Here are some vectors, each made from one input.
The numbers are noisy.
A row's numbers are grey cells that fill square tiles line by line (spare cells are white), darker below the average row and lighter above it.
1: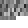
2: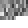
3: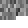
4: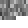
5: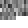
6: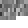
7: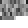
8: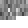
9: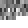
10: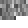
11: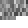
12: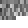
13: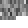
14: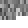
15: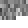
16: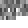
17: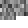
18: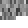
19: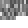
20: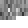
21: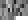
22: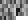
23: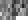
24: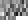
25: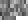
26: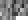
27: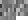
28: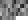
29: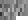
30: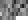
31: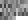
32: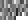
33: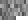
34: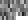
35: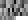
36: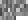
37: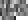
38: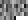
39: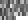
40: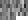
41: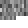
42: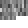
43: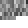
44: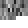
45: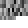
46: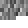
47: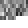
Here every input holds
either a point on a 5-point line, or a point on a 6-point line.
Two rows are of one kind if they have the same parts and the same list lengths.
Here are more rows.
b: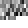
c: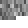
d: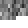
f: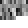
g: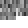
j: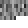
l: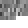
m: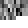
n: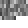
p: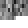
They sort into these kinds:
b, d, f, m, p
c, g, j, l, n

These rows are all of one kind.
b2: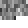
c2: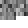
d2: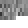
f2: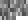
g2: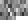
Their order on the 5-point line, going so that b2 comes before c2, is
f2, b2, g2, d2, c2.
